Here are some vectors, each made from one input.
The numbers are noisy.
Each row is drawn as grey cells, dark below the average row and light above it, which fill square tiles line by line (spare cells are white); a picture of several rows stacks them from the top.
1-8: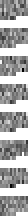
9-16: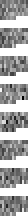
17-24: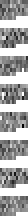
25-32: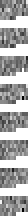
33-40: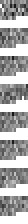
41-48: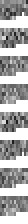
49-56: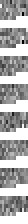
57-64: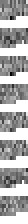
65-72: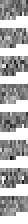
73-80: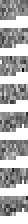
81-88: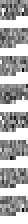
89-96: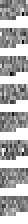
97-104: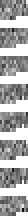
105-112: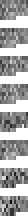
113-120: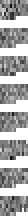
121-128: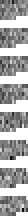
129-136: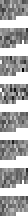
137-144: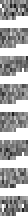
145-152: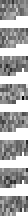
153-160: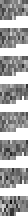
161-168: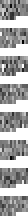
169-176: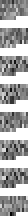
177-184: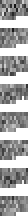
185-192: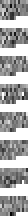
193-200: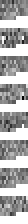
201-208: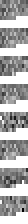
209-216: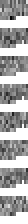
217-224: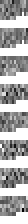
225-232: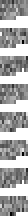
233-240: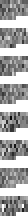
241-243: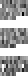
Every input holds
a true/false value, together with either one of 5 labels, or a point on an 8-point line.
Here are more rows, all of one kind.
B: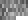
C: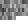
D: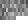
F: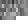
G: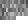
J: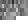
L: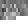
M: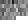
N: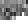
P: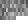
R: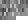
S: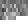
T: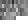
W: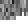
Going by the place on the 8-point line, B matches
D, G and P.
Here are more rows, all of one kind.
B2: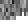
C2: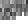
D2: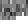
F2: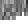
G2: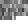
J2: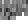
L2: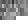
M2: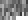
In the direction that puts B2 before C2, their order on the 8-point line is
B2, L2, M2, F2, C2, D2, J2, G2.
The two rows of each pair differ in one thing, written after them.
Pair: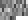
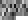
the true/false value
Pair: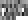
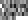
the label
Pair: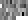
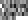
the true/false value
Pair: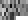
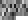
the label
